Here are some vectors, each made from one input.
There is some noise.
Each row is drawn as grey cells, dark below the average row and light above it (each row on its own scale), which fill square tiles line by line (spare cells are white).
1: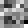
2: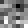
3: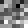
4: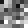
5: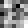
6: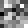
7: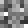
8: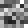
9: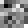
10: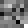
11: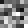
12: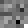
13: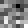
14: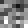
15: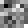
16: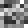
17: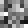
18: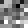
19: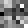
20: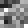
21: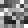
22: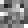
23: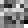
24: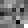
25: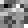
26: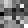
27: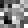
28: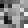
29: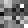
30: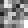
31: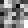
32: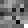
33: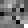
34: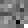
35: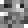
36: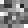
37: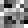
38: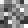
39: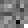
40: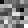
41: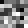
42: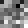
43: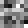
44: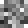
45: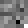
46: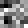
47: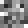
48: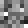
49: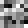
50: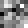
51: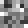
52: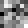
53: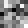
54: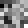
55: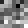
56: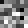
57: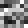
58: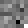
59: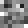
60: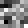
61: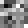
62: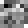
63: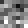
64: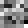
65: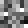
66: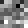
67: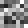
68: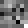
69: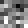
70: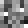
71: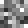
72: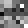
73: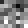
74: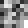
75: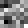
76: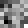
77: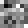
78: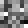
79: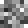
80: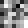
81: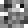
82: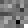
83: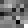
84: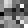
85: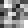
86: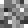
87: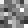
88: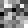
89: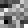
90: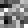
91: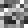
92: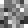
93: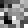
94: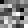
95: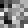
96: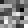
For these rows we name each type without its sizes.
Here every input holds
either a point on a circle, or a point on a line.
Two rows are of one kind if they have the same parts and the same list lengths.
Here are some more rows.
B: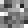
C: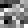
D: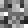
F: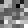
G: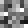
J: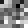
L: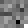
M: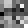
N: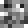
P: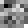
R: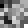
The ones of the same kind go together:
B, C, D, G, N, P, R
F, J, L, M

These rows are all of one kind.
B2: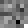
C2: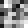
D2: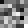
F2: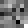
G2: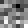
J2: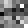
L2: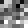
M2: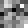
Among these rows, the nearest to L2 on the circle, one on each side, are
C2 and G2.
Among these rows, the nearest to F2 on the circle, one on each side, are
B2 and J2.
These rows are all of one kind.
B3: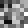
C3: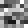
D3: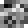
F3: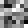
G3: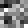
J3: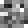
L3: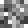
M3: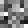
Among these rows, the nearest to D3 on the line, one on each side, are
F3 and J3.
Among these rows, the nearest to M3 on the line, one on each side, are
J3 and L3.
